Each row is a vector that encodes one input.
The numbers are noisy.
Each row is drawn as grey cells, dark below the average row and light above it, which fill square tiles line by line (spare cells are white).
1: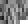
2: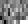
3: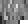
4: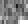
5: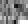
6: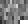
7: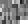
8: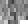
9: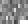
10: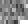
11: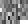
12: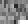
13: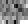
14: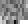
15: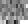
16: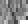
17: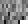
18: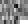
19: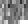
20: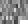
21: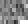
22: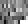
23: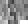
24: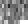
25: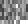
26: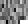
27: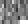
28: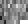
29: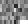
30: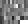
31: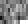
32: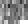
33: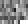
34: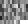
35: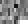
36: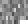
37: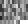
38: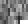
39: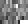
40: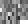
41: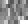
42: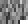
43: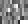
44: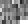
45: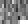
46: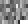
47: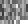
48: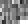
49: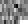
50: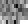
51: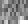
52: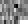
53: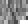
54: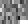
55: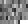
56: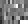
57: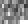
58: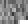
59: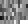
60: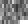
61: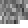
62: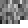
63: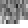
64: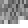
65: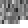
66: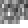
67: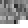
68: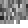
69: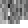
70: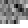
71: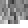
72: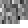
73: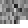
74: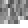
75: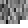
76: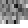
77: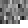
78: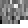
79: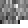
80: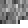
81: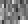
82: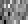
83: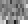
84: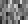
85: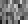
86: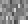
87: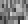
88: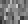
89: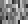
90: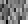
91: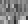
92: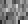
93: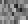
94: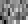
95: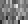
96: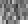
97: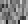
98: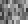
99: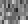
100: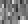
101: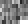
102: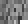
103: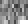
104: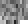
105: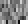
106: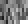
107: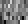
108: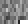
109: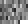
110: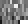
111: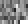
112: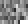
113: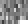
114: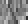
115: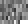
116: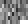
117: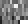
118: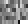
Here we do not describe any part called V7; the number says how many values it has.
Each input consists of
a node of an 8-node tree, together with either a point on an 8-point line, or a value of V7.
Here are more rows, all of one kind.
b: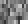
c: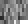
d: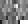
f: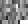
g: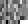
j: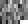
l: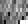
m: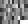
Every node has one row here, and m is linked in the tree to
f.
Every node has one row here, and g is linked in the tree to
j.
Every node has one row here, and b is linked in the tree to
c and l.
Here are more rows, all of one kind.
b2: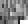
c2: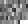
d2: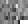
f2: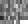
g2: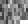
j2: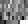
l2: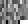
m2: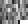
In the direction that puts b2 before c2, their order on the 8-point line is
j2, l2, m2, d2, b2, c2, f2, g2.
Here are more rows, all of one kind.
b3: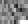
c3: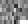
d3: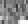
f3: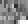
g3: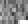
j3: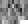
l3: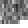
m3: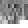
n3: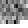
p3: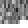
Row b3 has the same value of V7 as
c3, j3 and n3.
